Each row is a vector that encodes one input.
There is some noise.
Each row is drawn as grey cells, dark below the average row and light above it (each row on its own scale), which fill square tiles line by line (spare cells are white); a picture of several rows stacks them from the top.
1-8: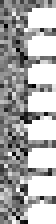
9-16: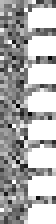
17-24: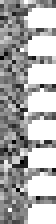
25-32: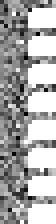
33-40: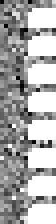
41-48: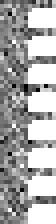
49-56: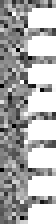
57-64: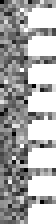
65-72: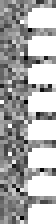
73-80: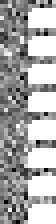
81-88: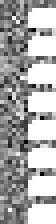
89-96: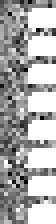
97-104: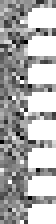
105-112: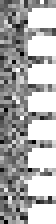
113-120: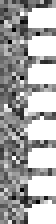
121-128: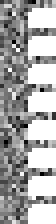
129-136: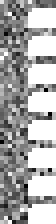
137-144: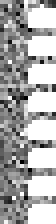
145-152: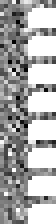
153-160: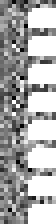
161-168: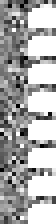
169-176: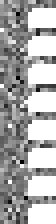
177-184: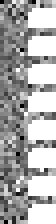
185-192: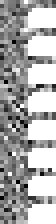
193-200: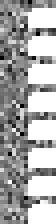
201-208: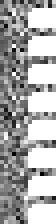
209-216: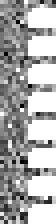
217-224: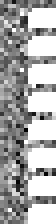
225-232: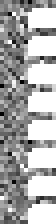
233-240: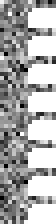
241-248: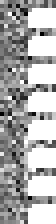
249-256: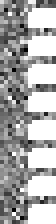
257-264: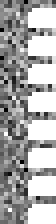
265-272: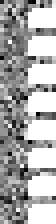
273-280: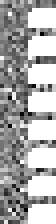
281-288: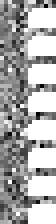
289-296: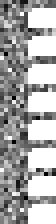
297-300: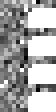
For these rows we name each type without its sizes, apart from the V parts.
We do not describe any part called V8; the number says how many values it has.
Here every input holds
a value of V8, together with a list of points on a line.
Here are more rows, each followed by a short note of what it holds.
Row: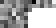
a value of V8, together with a list of one item
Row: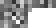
a value of V8, together with the empty list
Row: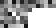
a value of V8, together with a list of one item
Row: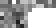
a value of V8, together with a list of two items
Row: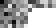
a value of V8, together with a list of two items
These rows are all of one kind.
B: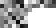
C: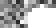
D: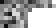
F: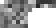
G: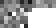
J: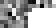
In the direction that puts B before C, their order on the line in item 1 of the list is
B, F, J, G, D, C.
